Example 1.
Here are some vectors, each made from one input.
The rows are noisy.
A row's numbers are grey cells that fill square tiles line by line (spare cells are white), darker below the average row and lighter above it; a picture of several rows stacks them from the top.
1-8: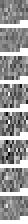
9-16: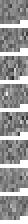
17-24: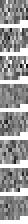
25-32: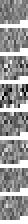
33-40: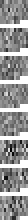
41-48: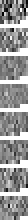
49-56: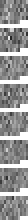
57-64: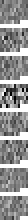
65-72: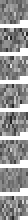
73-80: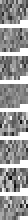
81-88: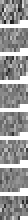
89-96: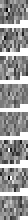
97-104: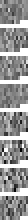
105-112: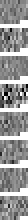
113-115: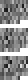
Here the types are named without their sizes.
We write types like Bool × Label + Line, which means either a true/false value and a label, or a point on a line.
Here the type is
Bool × Circle + Unit.
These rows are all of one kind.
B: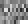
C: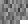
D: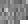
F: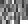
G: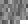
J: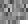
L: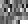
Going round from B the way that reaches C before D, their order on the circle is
B, C, D, L, J, F, G.
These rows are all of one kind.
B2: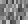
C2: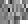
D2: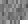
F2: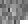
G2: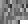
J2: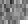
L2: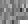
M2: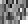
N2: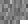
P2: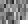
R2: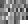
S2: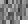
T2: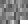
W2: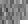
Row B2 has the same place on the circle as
D2, L2 and S2.
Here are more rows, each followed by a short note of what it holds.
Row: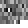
a point on a circle and a true/false value
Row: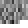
a point on a circle and a true/false value
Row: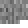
a point on a circle and a true/false value
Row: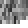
a fixed value
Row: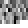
a fixed value
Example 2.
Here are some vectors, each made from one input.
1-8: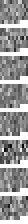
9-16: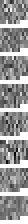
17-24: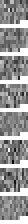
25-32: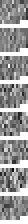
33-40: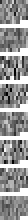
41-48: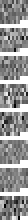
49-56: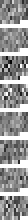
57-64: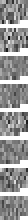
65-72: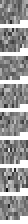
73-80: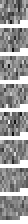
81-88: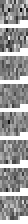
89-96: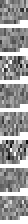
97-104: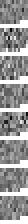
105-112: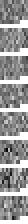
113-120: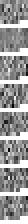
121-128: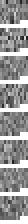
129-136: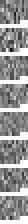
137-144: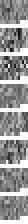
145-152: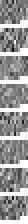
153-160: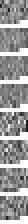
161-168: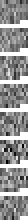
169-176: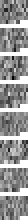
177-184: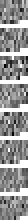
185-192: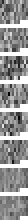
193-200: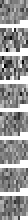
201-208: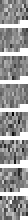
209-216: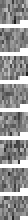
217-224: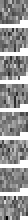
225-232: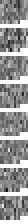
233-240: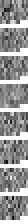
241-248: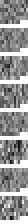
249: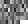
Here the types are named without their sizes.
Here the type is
Circle + Line.
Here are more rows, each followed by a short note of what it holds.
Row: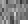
a point on a line
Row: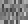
a point on a circle
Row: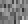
a point on a circle
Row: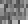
a point on a line
